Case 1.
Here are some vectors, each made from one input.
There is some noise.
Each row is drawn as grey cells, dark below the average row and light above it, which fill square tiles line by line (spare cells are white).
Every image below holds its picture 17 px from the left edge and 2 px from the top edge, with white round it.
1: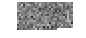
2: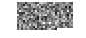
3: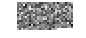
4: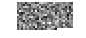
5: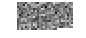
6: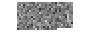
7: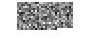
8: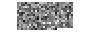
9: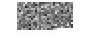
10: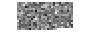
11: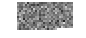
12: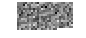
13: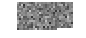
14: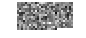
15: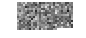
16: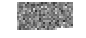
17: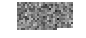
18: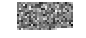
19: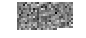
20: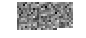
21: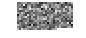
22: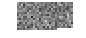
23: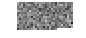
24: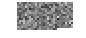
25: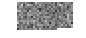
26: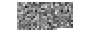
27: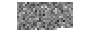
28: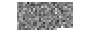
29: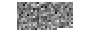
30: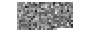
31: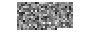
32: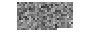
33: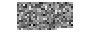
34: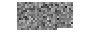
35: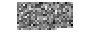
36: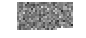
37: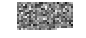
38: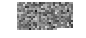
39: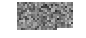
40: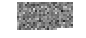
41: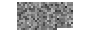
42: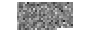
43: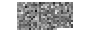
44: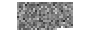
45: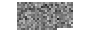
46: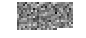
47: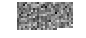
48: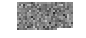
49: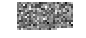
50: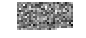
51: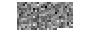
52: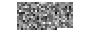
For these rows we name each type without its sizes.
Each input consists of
a point on a line.
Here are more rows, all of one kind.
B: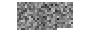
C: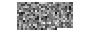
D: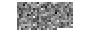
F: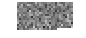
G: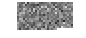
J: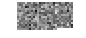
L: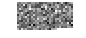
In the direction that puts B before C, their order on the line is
L, J, G, F, B, D, C.
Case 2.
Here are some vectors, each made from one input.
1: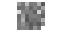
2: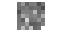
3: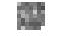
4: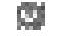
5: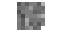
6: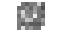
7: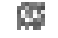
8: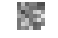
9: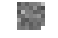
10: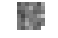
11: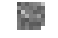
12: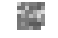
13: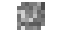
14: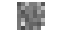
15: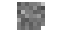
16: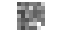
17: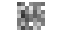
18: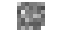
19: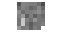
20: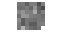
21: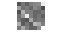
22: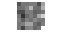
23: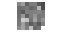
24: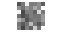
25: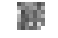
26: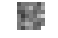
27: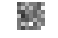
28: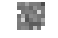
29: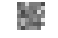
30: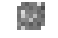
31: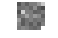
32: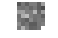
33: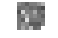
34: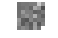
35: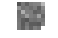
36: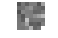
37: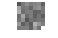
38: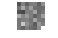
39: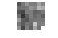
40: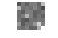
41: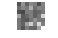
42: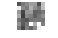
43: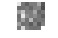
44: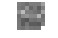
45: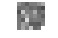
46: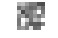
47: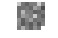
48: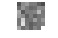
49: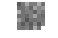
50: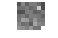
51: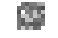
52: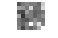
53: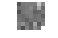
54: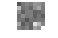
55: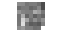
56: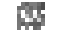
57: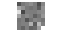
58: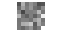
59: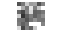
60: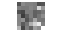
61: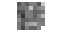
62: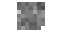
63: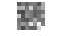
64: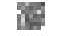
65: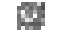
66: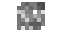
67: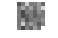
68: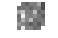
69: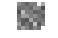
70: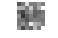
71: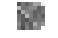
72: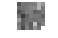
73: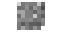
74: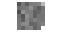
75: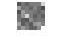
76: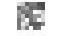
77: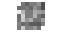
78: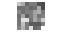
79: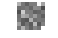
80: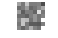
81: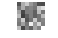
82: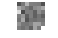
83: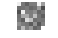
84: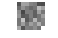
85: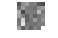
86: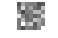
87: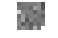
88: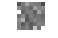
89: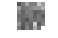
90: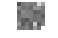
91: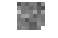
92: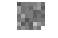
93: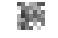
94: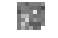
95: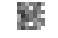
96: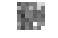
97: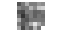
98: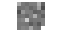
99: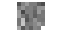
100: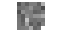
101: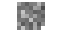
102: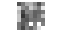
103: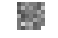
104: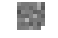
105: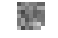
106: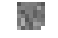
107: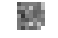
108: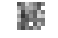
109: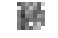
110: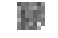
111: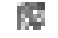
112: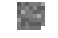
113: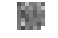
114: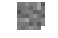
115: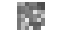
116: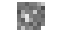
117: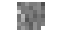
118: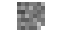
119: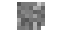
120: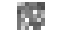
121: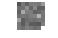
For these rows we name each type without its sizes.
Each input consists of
four true/false values.
